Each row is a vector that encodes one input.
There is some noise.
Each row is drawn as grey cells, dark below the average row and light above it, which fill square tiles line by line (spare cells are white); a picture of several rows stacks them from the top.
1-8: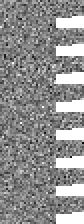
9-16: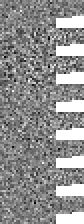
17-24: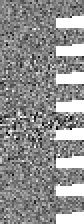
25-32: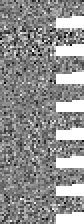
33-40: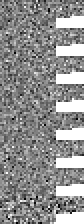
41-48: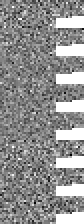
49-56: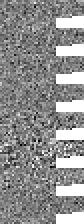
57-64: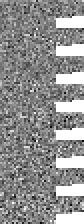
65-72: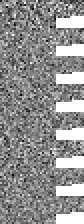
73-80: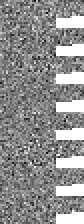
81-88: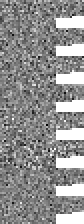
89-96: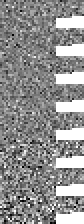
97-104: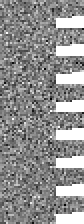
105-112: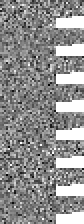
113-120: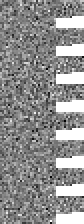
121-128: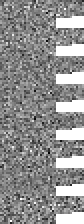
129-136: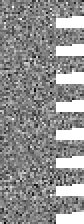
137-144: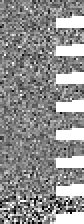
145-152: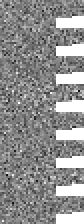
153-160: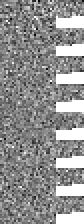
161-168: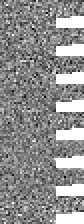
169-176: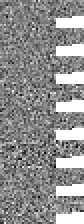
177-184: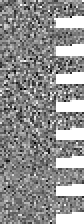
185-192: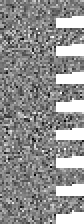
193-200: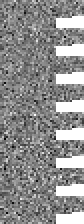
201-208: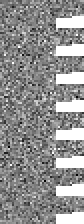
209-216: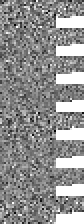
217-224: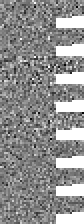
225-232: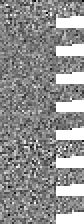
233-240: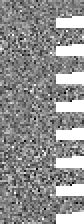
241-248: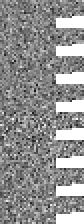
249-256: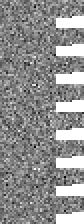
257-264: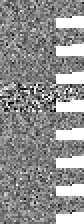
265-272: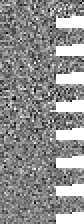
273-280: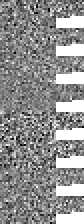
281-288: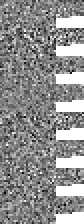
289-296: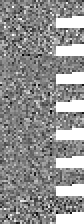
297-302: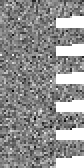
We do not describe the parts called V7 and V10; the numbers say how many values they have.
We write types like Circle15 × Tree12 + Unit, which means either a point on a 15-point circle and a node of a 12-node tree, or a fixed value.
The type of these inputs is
Label4 × V7 × V10 + Line11 × Line11 + Unit.
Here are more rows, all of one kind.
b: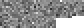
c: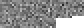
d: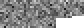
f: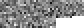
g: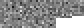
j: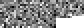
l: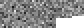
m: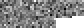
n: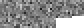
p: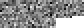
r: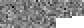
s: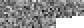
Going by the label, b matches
f and s.
